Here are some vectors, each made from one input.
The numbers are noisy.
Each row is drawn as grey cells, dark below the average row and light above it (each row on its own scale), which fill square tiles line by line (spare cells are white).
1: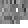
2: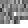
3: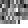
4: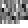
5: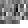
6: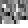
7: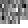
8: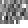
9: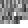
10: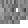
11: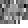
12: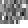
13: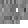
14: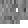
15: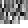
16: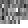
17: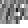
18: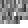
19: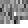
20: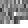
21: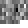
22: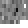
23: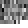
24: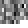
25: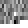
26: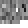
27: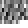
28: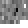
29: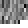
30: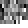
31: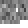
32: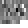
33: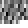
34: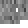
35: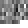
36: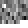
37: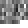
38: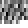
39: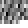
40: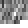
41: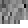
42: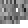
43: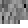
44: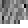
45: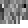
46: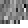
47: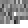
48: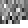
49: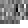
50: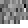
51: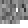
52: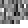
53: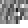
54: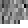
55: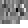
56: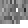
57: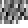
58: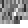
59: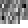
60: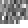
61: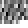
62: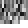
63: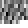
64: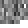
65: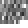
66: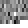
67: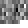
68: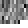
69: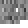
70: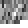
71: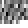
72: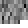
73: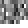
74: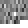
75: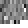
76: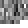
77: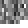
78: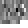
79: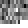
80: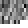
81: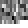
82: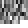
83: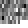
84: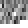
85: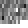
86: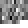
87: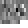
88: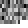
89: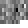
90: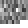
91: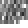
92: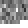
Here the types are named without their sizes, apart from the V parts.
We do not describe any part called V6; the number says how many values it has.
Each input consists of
a value of V6, together with a list of points on a line.
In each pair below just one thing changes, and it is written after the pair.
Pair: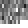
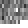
the place on the line in item 1 of the list
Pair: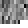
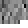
the place on the line in item 1 of the list
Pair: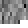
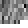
the place on the line in item 1 of the list
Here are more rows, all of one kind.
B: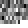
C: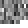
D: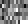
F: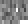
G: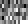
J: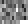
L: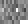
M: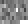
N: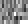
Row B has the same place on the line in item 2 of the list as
L and N.
